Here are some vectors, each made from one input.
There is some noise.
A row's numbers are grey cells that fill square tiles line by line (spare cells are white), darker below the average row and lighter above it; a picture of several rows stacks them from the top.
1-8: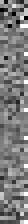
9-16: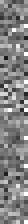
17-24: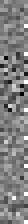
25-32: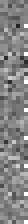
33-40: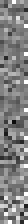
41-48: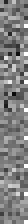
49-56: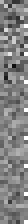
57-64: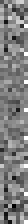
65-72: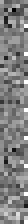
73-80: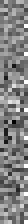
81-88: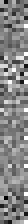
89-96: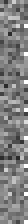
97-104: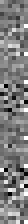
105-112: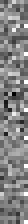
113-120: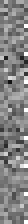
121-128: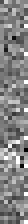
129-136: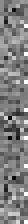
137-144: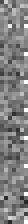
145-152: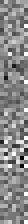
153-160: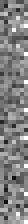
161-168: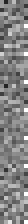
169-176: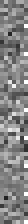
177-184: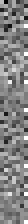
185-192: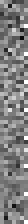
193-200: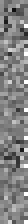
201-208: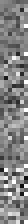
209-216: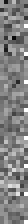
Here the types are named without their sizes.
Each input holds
either a label, or a point on each of two lines and a true/false value.
